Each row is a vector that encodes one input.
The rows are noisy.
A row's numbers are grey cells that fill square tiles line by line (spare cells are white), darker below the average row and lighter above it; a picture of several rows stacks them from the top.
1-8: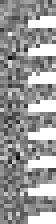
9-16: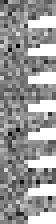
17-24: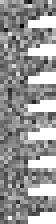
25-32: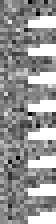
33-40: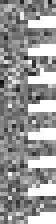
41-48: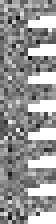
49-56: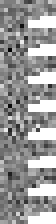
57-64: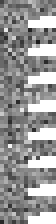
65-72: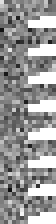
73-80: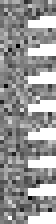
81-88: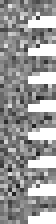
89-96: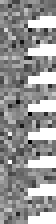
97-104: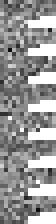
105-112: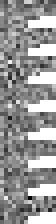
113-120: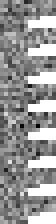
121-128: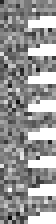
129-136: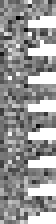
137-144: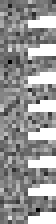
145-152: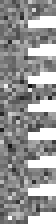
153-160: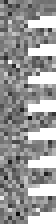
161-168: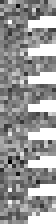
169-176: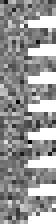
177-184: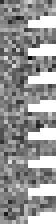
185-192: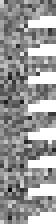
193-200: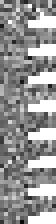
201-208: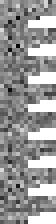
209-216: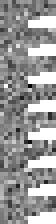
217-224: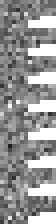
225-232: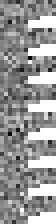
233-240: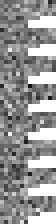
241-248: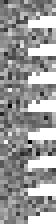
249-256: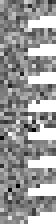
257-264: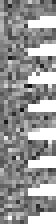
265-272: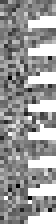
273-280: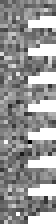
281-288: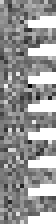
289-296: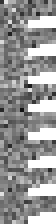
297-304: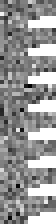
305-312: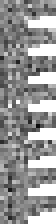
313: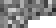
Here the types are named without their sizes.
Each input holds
a list of points on a line.
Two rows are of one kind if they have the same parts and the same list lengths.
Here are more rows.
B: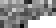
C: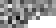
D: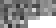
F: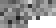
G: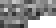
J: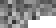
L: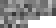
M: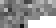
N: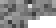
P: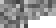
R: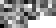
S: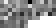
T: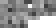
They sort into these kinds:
B, C, G, M, N, S, T
D, F, J, L, P
R

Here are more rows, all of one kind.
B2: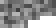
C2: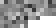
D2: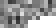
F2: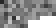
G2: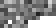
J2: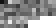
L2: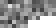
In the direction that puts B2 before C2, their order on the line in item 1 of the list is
G2, J2, F2, B2, C2, D2, L2.
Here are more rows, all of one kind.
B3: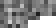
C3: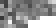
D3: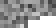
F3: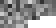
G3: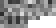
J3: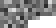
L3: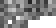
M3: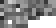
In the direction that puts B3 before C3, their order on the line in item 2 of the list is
G3, J3, B3, D3, F3, L3, C3, M3.
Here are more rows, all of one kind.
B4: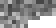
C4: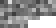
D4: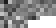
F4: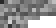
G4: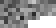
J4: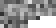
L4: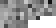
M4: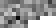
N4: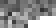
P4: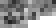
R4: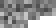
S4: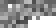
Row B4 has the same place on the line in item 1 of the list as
N4, P4 and R4.
